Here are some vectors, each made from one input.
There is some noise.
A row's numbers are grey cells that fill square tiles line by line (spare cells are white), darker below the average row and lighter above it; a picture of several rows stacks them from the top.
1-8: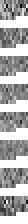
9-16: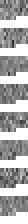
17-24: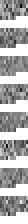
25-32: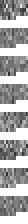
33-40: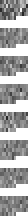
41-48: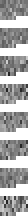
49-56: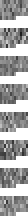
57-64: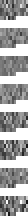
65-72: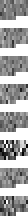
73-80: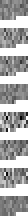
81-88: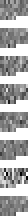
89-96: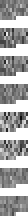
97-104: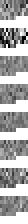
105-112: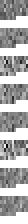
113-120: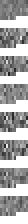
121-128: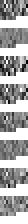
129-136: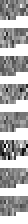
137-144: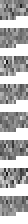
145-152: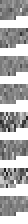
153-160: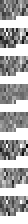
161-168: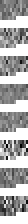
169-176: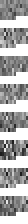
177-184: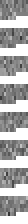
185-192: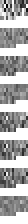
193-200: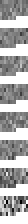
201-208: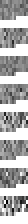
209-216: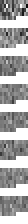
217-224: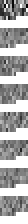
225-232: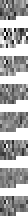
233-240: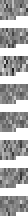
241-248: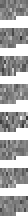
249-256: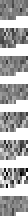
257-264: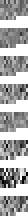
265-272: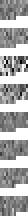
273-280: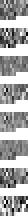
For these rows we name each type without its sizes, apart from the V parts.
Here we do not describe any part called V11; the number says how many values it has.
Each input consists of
four true/false values, together with either a point on a circle and a value of V11, or a fixed value.
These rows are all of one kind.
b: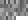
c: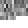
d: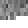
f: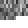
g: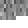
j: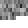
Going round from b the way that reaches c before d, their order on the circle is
b, g, j, c, f, d.
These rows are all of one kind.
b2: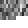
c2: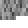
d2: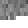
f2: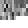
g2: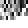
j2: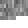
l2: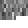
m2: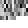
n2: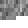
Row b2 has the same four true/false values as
j2 and n2.
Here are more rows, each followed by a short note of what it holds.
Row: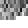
four true/false values
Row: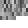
a point on a circle, four true/false values and a value of V11
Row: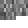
a point on a circle, four true/false values and a value of V11
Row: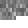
a point on a circle, four true/false values and a value of V11
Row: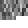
a point on a circle, four true/false values and a value of V11
